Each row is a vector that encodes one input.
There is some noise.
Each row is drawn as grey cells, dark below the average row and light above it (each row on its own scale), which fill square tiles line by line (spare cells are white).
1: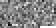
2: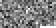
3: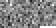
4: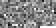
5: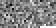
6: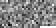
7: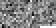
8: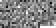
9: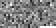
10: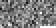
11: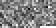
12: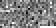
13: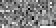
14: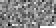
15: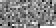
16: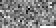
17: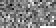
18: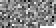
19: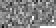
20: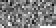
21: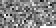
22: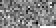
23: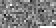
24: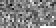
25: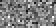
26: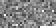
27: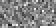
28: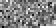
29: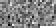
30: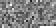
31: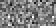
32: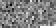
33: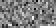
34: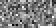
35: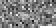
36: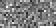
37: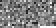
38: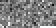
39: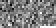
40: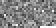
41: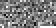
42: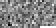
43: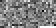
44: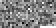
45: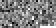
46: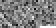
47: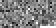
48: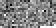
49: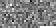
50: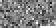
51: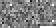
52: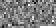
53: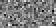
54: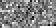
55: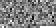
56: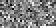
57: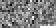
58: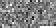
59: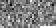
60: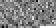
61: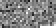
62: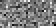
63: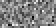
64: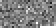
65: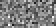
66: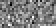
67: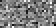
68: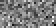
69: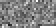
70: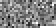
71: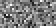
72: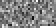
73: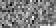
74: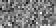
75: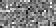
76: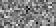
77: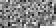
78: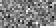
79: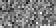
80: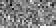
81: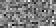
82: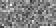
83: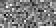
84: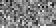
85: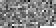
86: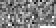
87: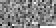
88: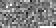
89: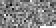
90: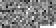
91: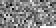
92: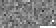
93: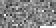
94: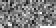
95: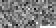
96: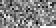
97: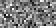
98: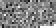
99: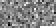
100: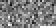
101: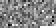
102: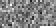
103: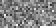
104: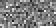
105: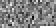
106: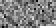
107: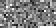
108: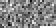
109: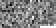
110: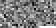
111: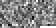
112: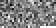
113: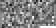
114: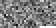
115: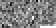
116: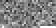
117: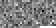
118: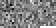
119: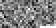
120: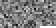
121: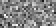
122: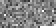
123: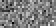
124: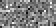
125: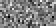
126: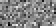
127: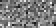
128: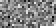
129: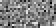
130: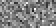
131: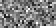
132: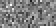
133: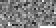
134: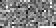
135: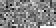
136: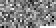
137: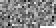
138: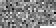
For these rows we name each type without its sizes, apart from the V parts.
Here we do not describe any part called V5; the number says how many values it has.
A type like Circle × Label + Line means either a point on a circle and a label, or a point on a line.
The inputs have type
List(Bool × V5).
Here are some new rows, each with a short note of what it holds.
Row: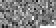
a list of two items
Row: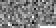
a list of one item
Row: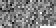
a list of one item
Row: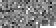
a list of one item
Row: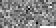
a list of two items
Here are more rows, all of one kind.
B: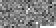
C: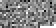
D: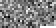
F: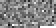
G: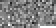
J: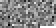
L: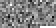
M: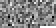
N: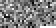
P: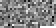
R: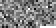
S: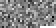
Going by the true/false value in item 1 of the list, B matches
F, L, M and P.
